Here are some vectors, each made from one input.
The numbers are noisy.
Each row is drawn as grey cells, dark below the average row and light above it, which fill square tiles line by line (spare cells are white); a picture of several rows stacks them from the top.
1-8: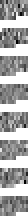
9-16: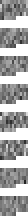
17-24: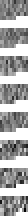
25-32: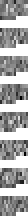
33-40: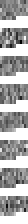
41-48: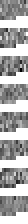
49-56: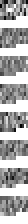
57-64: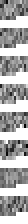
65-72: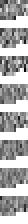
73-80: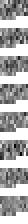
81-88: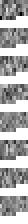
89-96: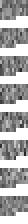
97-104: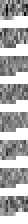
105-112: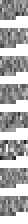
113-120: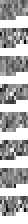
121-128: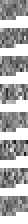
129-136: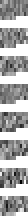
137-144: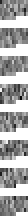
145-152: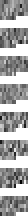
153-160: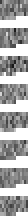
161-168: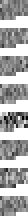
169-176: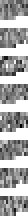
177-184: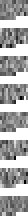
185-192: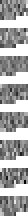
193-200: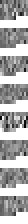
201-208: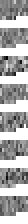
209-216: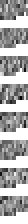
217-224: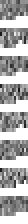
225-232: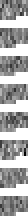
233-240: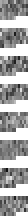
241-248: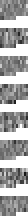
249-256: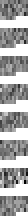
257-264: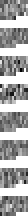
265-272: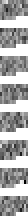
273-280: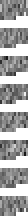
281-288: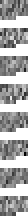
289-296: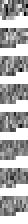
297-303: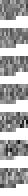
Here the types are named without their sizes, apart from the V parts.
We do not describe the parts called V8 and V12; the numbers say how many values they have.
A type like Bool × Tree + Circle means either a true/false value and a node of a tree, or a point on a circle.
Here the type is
Line + List(Circle) + V8 × V12.
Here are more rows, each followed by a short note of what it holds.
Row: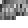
the empty list
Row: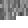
a list of two items
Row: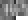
a list of two items
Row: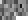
a value of V8 and a value of V12
